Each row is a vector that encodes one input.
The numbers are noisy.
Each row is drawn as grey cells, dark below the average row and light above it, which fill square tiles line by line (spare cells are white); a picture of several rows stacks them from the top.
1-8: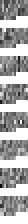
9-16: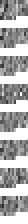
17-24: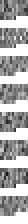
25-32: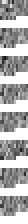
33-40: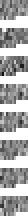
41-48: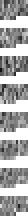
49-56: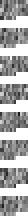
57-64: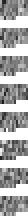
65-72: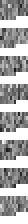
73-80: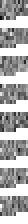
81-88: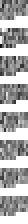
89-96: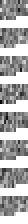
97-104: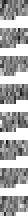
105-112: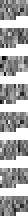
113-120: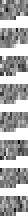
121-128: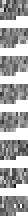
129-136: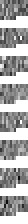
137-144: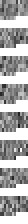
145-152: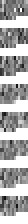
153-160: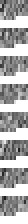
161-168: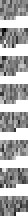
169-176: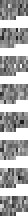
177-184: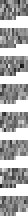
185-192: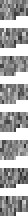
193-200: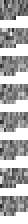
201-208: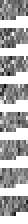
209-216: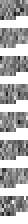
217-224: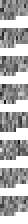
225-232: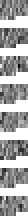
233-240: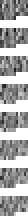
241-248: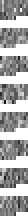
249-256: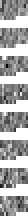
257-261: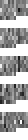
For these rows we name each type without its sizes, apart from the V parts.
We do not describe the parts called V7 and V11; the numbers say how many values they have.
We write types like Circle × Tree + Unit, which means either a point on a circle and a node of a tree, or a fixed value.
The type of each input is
Bool × V11 + Label × V7 + Unit.
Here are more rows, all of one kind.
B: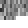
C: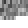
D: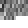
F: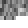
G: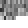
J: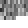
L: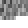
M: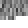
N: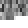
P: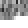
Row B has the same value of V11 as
D, G, J and N.
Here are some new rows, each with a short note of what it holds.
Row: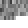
a true/false value and a value of V11
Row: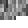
a label and a value of V7
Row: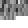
a true/false value and a value of V11
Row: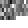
a fixed value
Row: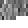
a label and a value of V7
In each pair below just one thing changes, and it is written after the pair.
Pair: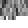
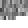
the true/false value
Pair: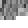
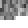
the value of V11
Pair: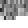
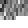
the true/false value
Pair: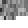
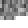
the value of V11
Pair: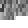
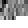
the value of V11
